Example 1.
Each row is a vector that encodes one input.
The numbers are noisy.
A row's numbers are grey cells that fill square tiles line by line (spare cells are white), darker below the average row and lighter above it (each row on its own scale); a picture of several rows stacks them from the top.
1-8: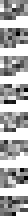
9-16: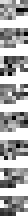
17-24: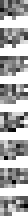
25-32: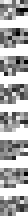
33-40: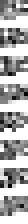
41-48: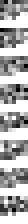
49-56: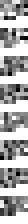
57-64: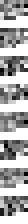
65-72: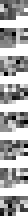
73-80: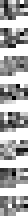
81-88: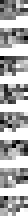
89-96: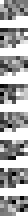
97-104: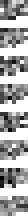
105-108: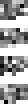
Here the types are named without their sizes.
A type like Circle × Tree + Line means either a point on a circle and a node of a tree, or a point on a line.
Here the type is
Circle.
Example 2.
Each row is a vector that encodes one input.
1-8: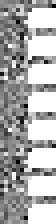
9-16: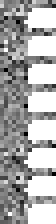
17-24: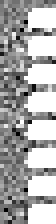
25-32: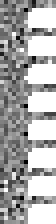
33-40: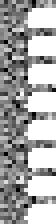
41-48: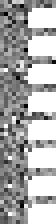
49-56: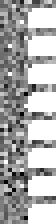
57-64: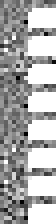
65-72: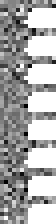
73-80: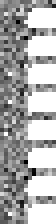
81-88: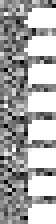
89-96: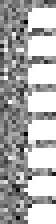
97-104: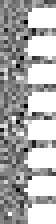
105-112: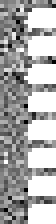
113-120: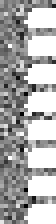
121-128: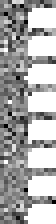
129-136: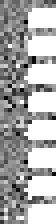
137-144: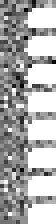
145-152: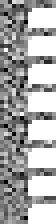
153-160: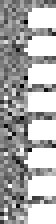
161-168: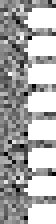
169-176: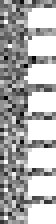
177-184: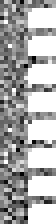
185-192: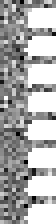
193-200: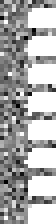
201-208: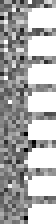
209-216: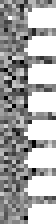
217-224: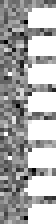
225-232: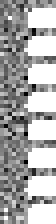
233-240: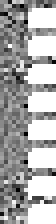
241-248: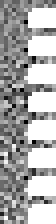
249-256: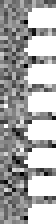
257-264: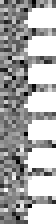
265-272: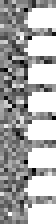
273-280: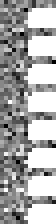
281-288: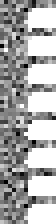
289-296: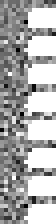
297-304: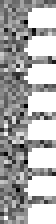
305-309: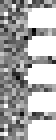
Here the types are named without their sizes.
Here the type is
Label.
